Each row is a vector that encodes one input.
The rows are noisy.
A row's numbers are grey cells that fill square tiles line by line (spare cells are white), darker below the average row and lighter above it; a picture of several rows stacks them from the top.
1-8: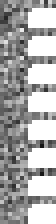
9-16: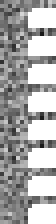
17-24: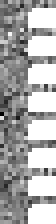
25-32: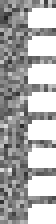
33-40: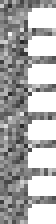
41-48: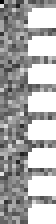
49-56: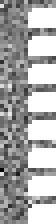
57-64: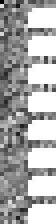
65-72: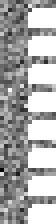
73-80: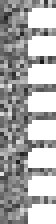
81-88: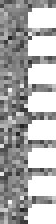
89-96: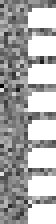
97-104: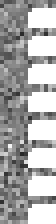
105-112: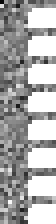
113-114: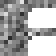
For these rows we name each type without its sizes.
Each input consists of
a node of a tree.
